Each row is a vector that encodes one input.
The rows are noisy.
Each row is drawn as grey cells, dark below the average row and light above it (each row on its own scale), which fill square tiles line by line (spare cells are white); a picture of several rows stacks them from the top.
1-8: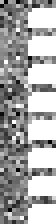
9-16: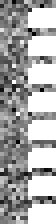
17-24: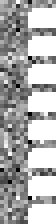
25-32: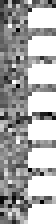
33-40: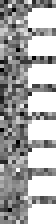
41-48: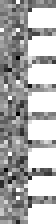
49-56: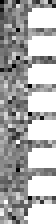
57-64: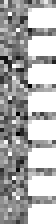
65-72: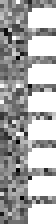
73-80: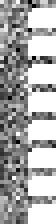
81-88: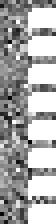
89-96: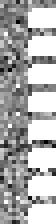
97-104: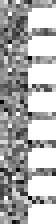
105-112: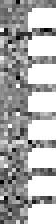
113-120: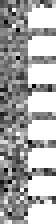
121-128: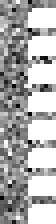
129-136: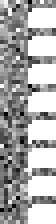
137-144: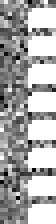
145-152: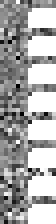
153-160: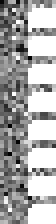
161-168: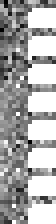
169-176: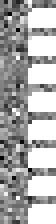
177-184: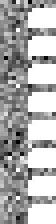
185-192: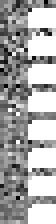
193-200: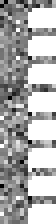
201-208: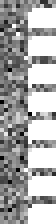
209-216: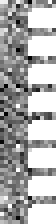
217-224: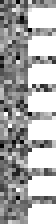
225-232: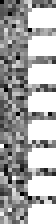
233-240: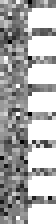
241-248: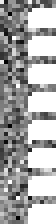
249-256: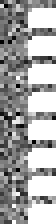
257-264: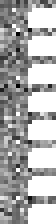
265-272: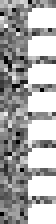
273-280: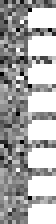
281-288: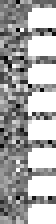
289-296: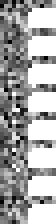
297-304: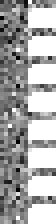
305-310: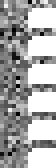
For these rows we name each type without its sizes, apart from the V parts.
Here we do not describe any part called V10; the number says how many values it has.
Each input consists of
a true/false value, together with either a point on a line, or a value of V10.
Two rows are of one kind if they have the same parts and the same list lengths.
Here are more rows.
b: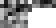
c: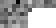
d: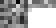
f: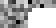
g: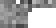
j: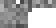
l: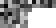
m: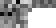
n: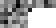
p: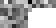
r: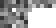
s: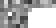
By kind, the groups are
b, c, f, l, m, n, p
d, g, j, r, s

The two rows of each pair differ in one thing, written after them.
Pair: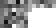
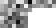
the true/false value
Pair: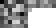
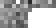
the true/false value
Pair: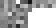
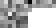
the place on the line
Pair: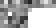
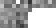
the place on the line
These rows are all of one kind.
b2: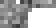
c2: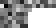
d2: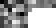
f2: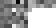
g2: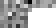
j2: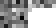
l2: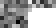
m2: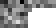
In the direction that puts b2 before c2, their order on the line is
g2, f2, j2, l2, b2, c2, m2, d2.
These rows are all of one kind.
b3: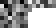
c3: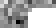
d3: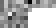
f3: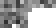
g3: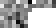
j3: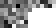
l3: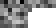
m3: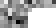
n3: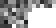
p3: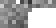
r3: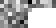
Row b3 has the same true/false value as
f3, j3, l3 and n3.
